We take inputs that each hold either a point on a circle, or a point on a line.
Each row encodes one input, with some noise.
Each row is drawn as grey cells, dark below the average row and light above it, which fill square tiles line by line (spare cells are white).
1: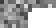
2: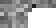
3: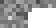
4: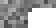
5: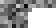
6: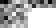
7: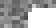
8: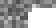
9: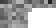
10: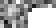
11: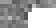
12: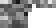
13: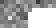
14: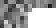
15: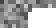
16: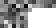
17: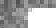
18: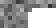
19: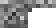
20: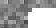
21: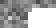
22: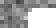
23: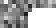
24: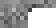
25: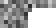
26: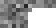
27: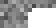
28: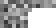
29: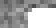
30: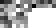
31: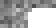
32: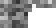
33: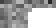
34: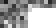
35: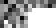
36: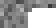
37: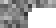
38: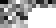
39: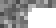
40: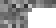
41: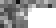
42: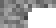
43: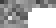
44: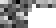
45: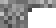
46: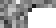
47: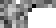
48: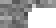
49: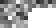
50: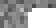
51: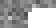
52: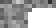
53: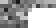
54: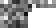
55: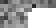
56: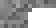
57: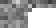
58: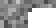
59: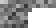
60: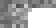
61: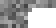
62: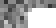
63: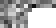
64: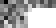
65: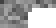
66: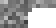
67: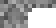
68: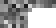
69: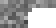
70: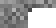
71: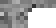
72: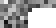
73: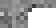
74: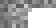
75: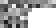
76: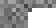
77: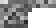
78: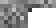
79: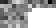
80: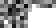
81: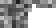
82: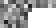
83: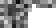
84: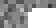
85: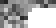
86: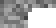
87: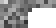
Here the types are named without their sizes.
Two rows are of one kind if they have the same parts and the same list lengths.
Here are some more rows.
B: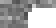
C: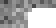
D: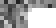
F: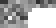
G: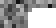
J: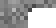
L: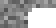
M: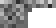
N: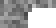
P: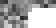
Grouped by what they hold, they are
B, F, N, P
C, D, G, J, L, M

